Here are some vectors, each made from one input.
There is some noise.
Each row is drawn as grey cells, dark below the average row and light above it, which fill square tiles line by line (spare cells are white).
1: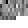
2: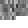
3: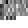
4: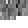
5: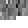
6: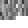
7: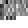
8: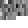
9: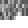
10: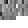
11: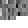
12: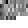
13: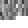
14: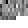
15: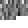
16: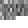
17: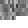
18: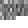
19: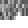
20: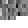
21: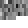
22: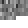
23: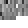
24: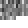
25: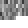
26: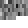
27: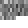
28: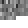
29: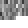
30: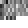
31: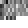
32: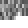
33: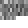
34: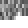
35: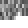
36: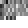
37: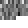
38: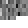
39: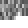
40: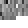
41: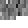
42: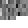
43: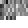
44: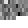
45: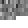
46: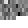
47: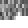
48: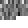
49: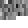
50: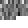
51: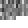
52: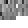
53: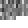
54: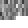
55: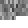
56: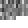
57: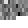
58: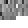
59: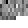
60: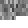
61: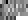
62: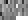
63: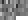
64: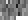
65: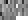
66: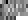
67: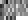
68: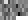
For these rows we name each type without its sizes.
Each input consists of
either a point on a circle, or a point on a line.
